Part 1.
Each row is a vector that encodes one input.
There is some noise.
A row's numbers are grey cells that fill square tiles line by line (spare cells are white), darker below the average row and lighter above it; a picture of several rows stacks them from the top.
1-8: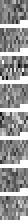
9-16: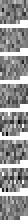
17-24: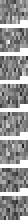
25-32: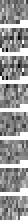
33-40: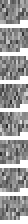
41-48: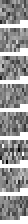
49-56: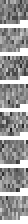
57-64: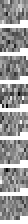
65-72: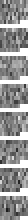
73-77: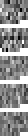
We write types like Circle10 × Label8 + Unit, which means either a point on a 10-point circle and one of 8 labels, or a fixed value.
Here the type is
List2(Circle8).
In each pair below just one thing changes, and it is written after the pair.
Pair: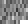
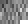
the place on the 8-point circle in item 2 of the list
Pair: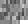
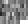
the place on the 8-point circle in item 1 of the list
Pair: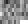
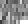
the place on the 8-point circle in item 2 of the list
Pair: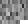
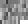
the place on the 8-point circle in item 1 of the list
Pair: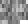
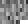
the place on the 8-point circle in item 1 of the list
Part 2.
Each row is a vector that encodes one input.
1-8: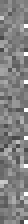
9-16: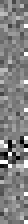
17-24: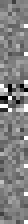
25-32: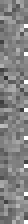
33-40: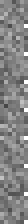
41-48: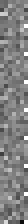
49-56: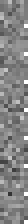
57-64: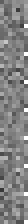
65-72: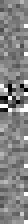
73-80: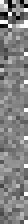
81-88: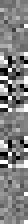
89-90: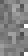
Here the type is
Bool × Line4 × Line5 + Unit.
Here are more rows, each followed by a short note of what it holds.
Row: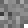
a point on a 4-point line, a point on a 5-point line and a true/false value
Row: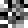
a fixed value
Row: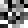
a fixed value
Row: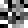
a fixed value
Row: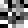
a fixed value
